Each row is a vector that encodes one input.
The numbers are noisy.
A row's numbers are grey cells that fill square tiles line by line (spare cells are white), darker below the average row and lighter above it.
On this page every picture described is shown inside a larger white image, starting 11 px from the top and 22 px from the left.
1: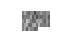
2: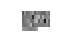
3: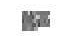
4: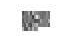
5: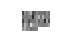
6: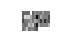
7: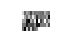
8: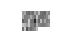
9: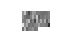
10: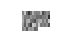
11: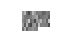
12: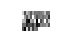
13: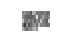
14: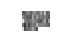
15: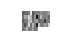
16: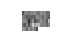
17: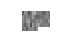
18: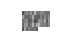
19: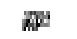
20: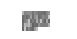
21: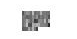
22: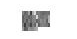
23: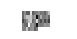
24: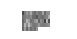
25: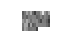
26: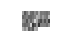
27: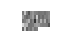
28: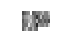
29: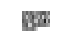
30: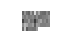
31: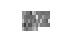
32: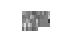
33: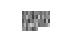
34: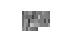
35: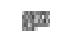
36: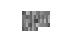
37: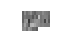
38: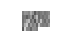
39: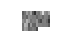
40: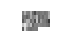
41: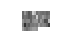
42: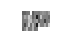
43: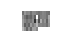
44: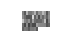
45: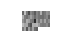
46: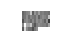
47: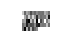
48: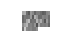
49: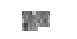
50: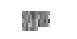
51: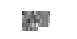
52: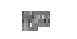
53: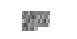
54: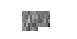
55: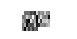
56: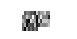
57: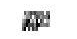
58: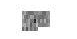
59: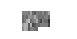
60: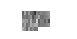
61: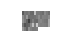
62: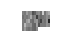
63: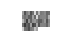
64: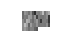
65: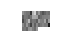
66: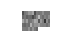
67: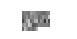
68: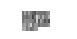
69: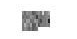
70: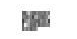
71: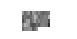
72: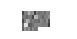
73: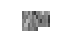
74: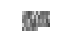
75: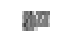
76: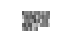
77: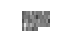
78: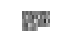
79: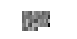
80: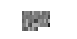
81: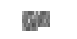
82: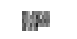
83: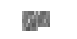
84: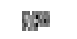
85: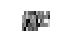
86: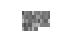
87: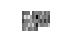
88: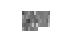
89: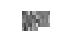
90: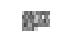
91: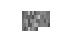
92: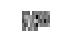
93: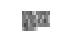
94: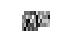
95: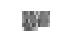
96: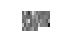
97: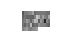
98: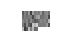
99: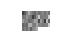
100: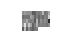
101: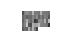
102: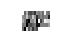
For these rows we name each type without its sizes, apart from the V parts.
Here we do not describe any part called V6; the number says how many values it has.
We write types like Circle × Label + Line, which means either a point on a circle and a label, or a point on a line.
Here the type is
(Bool × Bool × Bool × Bool + Unit) × V6 + Line.
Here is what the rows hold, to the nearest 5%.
About 10% of them hold a point on a line. The rest hold a value of V6, together with either a fixed value, or four true/false values.
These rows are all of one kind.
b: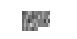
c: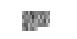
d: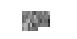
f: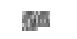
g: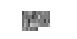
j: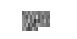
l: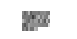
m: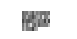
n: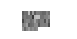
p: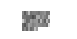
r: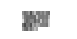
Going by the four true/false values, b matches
c, l and p.
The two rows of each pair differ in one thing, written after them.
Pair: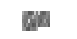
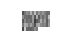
the value of V6
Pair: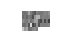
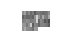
the value of V6
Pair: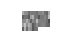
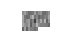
one of the four true/false values
